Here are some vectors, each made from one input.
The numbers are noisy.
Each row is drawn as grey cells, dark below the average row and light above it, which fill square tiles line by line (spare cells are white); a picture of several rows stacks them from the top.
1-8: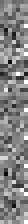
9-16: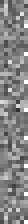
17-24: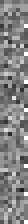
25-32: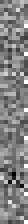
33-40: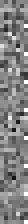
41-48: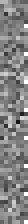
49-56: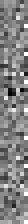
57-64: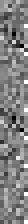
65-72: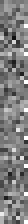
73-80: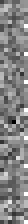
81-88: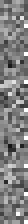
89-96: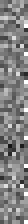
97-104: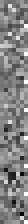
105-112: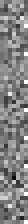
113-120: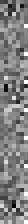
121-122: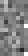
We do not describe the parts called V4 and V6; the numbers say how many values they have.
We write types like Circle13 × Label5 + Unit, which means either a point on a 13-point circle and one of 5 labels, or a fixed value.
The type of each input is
Bool × Circle5 + V4 × V6.
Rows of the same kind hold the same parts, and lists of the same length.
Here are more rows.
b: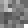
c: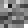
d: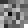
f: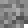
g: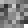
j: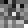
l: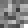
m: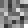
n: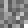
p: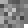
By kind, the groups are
b, c, f, g, l, m, n, p
d, j

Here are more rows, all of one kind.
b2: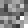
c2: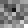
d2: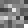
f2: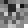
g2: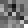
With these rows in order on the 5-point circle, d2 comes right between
f2 and g2.
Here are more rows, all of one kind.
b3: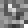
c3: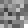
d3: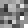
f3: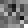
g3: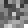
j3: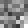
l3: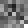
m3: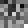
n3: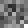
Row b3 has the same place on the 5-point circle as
f3, l3 and n3.
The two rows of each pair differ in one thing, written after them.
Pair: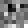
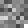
the true/false value
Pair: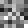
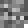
the place on the 5-point circle
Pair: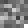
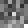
the true/false value
